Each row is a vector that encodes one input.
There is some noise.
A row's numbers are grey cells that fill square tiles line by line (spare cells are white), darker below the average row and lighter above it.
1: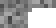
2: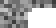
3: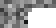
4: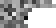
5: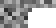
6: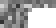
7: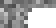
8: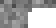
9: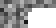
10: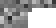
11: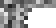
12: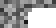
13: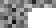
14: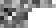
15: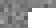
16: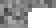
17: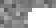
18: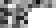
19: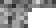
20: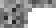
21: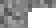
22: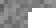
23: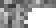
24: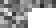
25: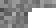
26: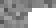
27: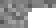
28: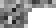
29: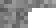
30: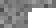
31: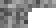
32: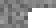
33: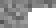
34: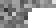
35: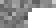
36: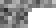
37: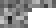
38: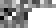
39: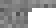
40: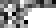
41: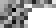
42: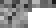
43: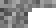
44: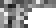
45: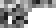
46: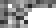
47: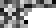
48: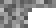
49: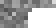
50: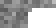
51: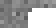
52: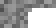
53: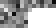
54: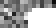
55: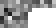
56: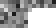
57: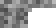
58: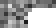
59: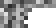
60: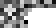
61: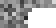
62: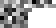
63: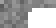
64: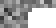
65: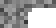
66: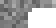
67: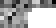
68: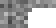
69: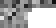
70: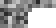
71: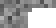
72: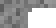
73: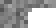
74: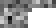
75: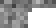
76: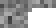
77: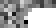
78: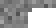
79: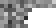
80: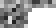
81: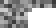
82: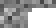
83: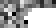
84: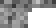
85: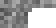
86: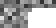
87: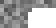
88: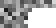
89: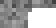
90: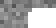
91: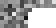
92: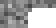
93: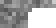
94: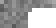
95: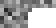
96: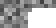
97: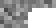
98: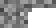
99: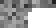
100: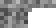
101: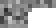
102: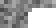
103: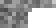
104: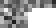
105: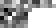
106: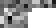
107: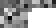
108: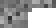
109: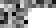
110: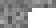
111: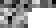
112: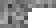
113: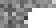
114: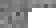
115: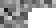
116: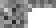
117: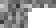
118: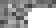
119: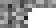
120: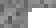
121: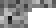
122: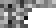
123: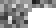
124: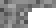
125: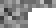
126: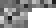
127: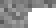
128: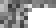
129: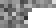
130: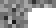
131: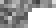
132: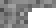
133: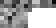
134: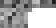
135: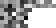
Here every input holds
either a point on a 4-point line, or a list of up to two items, each a point on a 5-point line and a true/false value.
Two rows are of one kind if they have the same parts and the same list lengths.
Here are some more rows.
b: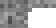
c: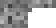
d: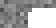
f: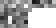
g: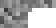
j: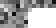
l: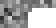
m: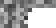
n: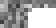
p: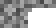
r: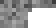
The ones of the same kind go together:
b, c, d, p
f
g, l, m, r
j, n

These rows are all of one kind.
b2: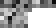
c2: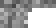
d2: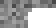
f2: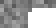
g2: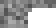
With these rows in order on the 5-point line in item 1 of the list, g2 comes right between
d2 and f2.
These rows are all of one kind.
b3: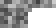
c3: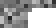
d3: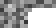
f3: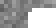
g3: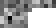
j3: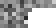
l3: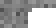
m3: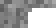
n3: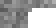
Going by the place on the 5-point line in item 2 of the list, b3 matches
c3, f3 and g3.
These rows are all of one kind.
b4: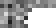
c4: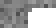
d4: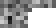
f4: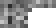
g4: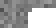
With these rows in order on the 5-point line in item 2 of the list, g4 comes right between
b4 and f4.
